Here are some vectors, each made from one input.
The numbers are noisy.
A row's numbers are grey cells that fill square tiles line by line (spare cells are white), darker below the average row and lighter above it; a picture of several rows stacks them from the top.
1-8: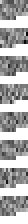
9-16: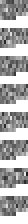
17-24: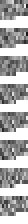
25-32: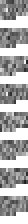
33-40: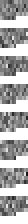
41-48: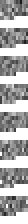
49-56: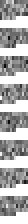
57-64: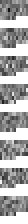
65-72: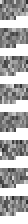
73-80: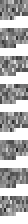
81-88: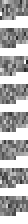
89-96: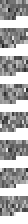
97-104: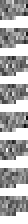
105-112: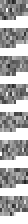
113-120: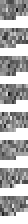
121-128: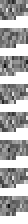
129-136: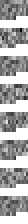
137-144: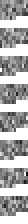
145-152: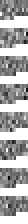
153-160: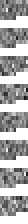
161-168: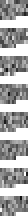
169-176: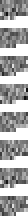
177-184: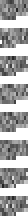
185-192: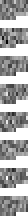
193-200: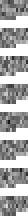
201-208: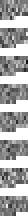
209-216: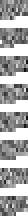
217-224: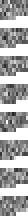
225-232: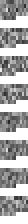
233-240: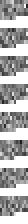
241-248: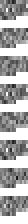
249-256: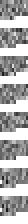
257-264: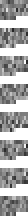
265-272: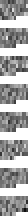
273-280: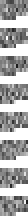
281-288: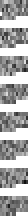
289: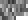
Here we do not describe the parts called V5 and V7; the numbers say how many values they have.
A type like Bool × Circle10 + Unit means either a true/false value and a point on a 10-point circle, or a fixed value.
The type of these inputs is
(Bool × Bool × Bool + Unit) × Line6 + List3(Line8) + V5 × V7.
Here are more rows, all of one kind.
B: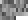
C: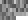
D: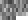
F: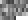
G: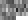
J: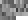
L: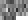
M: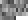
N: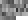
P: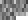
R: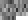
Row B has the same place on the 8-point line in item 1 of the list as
J and R.
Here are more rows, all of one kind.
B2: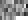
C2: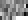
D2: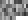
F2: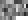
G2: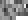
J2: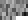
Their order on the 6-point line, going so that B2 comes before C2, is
G2, D2, F2, B2, C2, J2.
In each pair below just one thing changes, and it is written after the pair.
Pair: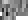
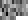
the value of V5
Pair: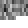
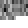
the value of V7
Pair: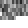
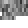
the value of V5
